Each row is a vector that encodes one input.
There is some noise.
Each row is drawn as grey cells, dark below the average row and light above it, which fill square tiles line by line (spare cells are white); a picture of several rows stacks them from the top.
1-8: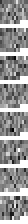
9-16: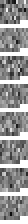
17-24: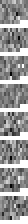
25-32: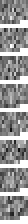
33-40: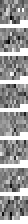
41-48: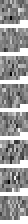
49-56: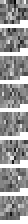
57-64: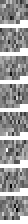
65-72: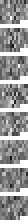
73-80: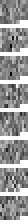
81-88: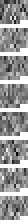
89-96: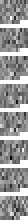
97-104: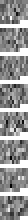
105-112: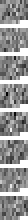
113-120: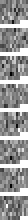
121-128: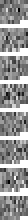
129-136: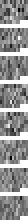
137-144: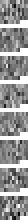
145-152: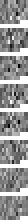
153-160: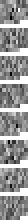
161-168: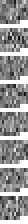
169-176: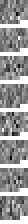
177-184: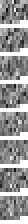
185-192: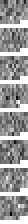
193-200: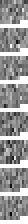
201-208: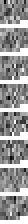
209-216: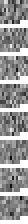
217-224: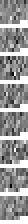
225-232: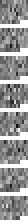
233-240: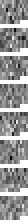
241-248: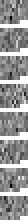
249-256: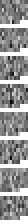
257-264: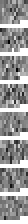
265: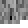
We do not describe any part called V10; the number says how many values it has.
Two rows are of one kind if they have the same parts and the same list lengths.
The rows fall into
2 kinds.
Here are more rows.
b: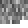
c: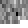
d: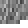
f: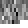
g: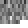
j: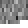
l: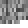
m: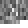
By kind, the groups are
b, c, d, g
f, j, l, m

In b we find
one of 7 labels, a point on a 9-point line and a value of V10.
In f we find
one of 7 labels, one of 8 labels and a value of V10.
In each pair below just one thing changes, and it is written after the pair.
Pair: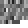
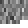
the label
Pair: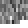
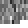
the place on the 9-point line
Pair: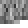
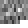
the value of V10
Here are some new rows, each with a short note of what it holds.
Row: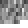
one of 7 labels, one of 8 labels and a value of V10
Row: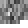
one of 7 labels, a point on a 9-point line and a value of V10
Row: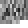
one of 7 labels, a point on a 9-point line and a value of V10
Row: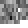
one of 7 labels, a point on a 9-point line and a value of V10
